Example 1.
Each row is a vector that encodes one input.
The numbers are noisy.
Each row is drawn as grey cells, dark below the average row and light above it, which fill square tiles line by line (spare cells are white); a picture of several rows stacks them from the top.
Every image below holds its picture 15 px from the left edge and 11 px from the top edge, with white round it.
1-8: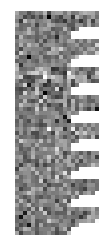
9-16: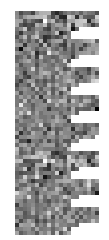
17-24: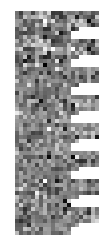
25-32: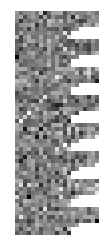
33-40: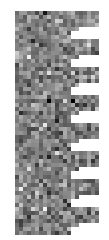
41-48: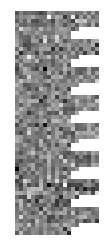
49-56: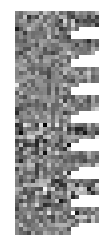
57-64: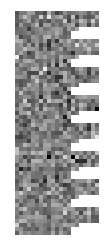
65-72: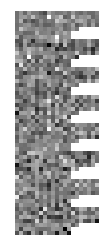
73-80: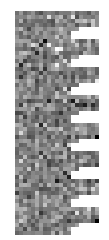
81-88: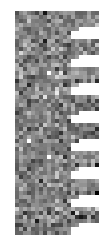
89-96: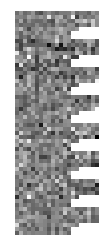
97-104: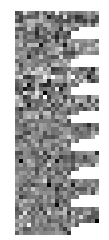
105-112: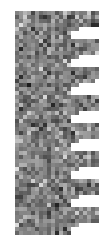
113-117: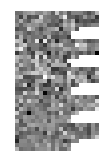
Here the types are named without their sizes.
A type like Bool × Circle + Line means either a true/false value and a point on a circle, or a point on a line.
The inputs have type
Bool × Bool × Bool × Bool × Bool + Unit.
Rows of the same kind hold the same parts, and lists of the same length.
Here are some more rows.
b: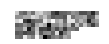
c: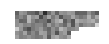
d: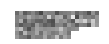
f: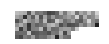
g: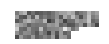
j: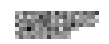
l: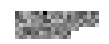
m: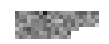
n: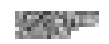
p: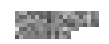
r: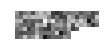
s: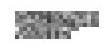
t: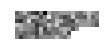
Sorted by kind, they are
b, r
c, d, f, g, j, l, m, n, p, s, t

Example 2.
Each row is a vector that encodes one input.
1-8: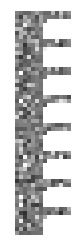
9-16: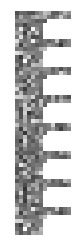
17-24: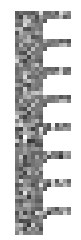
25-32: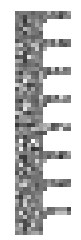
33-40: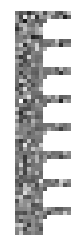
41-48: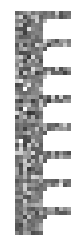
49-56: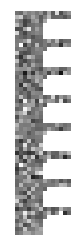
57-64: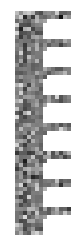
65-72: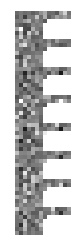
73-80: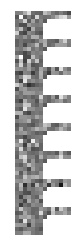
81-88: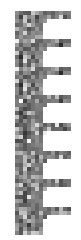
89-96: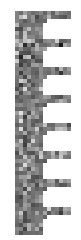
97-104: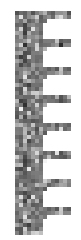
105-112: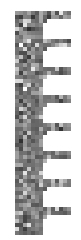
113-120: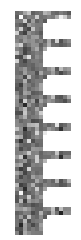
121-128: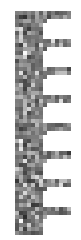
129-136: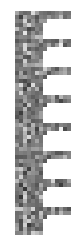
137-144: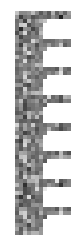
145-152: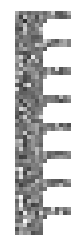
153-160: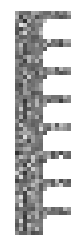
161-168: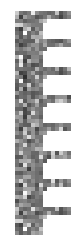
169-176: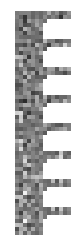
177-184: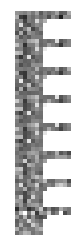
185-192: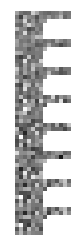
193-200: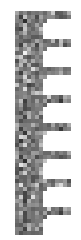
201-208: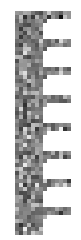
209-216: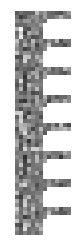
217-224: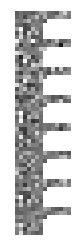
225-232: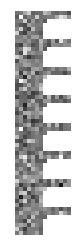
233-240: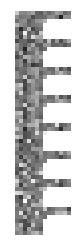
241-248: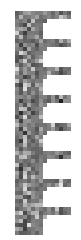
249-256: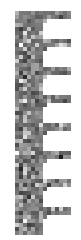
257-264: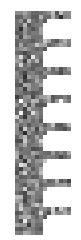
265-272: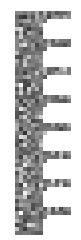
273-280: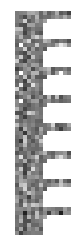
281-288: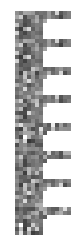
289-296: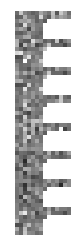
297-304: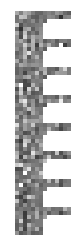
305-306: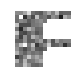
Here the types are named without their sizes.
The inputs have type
Bool × Bool × Bool × Bool × Bool.
